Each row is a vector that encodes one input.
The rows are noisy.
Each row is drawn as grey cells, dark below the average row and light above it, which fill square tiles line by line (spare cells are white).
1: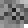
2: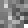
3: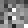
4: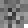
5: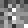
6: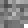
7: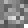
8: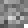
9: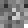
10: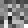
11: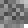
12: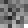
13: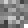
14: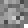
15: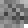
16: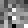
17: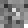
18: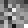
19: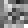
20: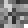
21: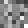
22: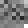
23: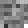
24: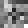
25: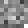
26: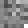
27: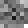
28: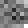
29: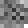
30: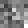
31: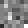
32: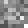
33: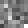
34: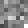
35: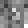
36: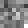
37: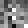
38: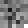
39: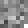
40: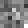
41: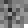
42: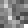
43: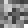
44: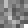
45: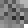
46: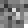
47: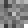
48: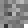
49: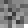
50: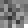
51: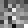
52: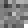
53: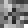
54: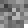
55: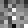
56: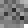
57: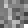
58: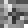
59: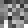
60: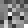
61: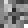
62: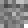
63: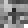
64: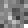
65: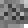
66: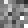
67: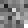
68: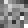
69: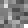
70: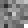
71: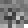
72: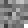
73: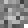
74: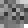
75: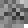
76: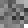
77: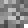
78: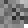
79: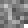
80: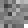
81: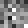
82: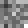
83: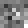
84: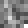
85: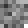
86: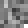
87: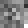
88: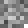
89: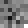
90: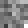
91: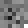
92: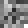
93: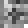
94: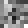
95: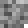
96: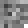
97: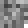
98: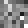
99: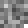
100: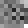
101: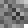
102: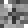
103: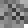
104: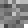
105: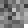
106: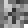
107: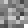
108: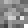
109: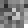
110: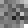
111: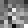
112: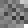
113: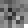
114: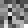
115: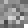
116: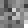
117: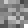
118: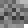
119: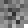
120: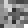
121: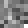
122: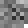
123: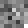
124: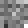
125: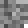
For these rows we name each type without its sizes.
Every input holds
a point on a line and a true/false value.
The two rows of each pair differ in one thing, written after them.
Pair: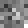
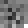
the true/false value
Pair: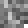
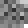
the place on the line
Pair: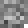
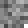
the place on the line
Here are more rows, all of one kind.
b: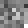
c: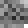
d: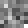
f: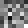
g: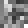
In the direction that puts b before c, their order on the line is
f, b, c, d, g.
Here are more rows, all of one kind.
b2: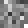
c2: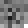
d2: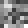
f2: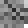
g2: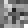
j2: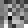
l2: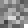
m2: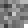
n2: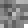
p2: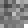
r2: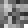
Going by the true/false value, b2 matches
l2, m2, n2 and p2.
